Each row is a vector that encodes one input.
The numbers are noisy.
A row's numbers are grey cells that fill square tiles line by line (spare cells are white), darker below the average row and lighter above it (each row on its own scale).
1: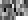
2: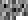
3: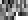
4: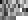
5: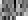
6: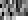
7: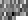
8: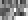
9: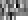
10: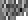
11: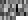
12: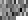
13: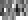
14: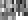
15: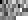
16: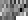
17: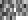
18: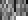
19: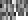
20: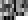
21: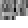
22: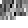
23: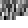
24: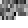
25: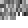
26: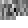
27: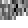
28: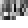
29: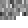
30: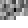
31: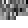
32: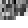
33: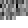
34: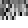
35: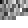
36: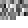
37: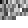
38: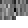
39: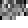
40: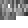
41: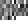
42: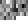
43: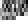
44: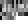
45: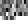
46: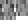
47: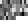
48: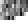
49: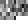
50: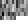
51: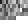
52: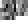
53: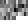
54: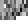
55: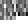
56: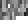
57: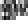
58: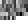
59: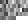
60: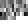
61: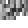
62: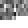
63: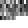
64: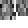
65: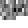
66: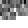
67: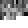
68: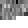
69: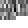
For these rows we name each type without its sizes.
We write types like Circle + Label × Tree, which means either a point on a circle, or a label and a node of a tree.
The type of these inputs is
Bool × Label + Unit.
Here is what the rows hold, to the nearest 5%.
About 10% of them hold a fixed value. The rest hold a label and a true/false value.
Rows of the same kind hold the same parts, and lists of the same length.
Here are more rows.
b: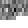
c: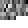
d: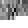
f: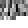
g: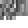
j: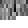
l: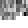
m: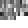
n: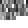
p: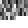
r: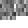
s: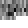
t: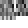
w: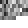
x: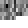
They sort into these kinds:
b, c, d, f, g, j, l, m, n, p, r, s, t, x
w

